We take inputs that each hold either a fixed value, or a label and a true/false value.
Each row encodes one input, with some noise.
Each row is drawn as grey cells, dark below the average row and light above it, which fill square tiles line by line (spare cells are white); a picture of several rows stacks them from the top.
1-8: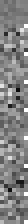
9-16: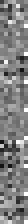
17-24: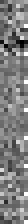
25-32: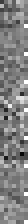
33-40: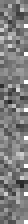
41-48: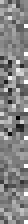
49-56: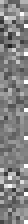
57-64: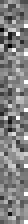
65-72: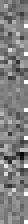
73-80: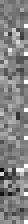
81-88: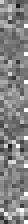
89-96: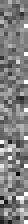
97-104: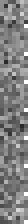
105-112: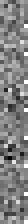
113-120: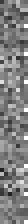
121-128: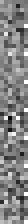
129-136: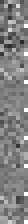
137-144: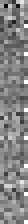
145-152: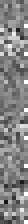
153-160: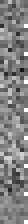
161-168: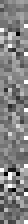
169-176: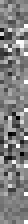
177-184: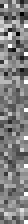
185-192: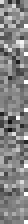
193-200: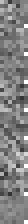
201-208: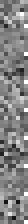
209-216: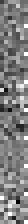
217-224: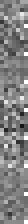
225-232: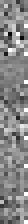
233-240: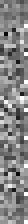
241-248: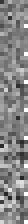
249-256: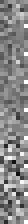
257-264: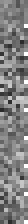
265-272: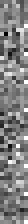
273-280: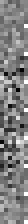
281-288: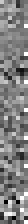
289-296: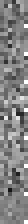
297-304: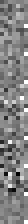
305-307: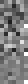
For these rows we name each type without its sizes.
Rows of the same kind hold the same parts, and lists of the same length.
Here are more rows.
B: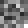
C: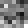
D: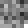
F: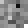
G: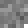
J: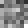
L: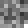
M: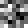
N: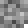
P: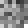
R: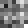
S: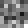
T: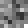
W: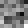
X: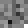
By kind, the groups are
B, C, D, F, G, L, M, N, P, R, S, T, X
J, W

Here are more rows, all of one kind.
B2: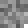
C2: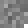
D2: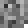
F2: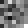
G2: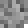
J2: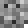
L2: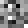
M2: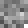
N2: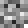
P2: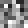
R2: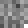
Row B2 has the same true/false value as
C2, F2 and R2.
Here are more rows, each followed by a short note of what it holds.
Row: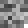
a fixed value
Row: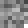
a fixed value
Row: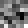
a label and a true/false value
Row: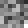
a fixed value
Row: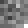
a label and a true/false value
